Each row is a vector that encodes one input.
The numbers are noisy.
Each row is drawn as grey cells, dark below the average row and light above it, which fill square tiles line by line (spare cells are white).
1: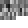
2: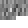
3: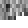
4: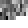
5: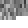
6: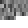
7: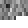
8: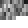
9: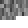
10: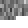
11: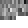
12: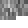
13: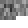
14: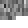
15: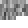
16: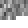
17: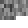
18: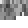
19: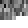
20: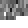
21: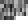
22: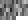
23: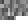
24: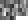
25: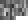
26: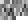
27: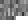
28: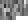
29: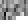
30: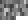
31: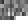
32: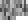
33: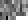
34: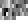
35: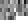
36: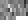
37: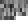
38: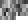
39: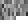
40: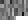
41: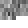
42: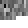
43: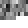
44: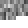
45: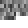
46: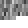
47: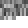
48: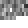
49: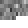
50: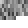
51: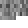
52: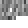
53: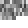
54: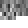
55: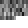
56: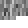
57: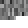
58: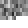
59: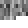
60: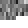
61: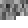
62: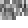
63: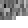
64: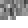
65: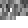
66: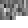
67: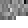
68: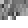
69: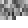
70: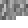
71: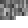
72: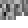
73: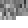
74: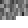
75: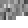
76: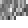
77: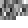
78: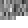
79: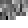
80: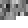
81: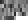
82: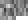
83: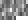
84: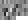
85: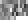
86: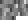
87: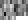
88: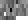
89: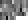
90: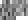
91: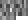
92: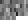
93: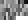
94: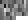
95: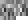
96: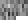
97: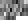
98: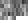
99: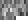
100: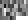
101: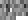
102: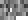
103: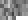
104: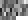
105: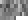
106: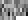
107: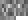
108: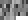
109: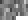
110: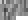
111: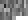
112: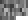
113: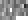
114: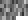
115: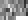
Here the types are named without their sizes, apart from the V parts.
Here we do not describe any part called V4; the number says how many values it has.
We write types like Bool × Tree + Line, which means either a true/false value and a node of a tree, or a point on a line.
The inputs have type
Label × V4 + Tree + Unit.
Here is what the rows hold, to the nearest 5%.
About 5% of them hold a fixed value. About 60% of them hold a label and a value of V4. The rest hold a node of a tree.
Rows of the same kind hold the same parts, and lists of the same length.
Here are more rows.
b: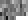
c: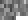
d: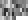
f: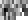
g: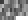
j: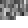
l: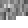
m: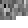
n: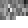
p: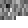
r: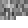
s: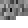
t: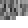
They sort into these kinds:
b
c, g, j, m, s, t
d, f, l, n, p, r

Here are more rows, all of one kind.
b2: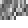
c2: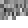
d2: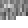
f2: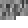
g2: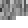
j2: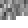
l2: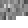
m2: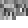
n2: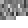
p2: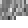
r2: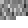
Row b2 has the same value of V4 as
g2 and p2.
